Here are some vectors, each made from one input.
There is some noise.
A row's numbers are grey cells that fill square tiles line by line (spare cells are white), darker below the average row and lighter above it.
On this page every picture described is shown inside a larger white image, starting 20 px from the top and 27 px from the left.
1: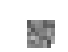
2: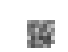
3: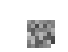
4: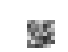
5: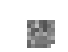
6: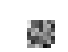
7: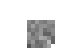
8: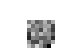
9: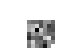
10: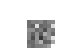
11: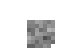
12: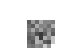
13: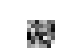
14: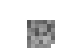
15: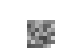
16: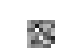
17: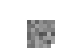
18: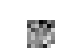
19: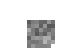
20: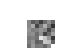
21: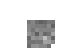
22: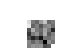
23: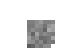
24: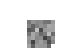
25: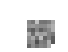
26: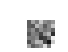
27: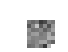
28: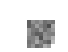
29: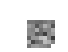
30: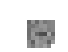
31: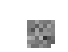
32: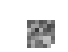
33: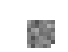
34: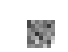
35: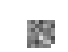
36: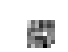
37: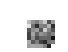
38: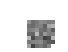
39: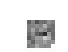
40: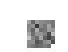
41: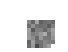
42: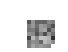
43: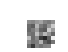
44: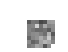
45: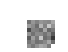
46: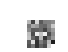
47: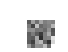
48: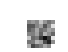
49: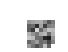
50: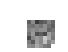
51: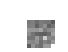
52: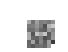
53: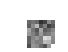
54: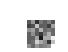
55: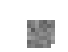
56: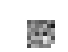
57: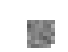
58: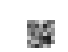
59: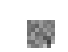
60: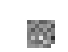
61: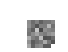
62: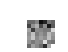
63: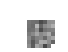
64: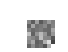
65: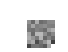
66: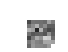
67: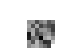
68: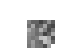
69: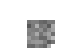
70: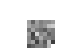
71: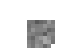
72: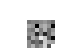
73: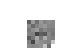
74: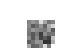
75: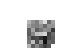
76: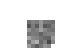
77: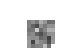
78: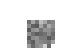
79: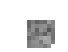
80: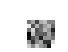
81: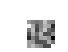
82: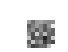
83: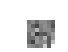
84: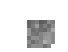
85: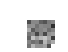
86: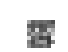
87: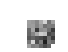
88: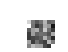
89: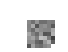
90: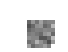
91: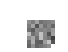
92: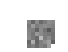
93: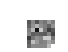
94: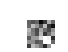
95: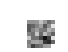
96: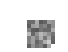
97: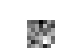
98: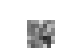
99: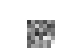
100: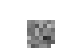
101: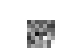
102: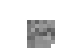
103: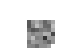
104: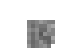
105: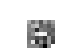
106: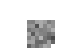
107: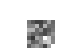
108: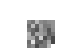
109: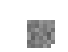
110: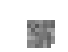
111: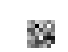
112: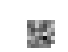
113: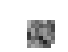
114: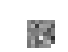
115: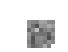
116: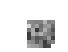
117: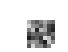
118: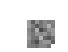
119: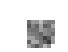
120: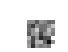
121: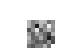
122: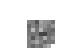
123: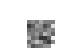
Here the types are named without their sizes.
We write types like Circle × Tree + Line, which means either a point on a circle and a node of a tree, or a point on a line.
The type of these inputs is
(Bool × Bool × Bool + Unit) × Tree + Line.
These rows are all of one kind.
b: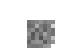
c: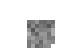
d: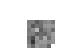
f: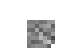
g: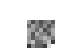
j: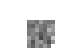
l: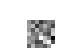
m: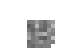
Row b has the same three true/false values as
c and l.
